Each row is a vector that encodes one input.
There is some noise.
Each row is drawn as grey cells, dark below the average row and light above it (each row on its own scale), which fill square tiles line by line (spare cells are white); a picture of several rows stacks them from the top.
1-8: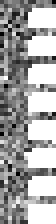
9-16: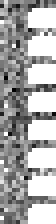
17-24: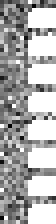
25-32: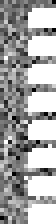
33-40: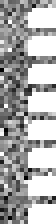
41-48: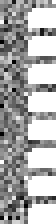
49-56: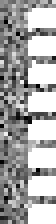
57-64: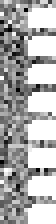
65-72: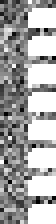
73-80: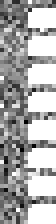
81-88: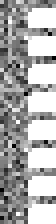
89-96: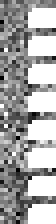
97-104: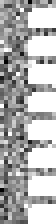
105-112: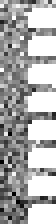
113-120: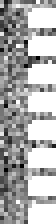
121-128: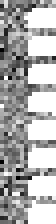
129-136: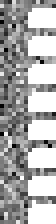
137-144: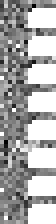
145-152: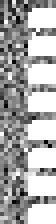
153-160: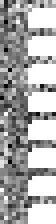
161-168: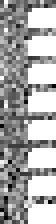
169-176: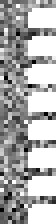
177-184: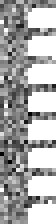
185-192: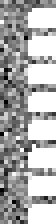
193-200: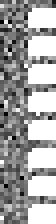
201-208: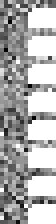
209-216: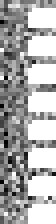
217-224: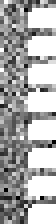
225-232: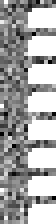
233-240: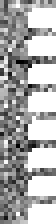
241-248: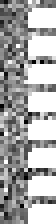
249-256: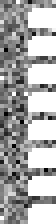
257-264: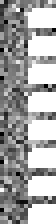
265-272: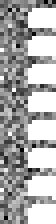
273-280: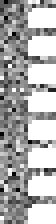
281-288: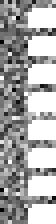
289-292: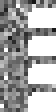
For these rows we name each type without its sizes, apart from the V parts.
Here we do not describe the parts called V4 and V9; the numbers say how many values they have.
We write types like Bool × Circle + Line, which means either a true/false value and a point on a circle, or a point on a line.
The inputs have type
(Bool × Circle + V9) × (Line + V4) + Tree.
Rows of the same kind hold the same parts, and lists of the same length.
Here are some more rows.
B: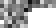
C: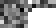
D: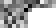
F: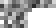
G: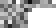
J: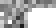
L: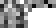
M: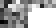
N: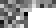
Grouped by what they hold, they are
B, G
C
D, N
F, J, L
M

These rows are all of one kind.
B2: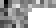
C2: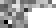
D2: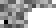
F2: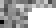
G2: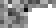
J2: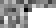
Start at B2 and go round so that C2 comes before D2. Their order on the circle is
B2, J2, C2, G2, F2, D2.
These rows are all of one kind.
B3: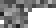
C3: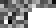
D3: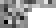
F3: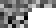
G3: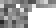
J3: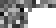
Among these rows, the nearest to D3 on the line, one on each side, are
G3 and J3.
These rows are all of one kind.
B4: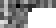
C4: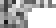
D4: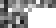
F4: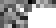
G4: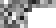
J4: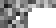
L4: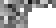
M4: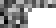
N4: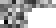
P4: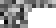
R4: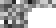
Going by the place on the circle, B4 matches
D4, F4, L4 and R4.
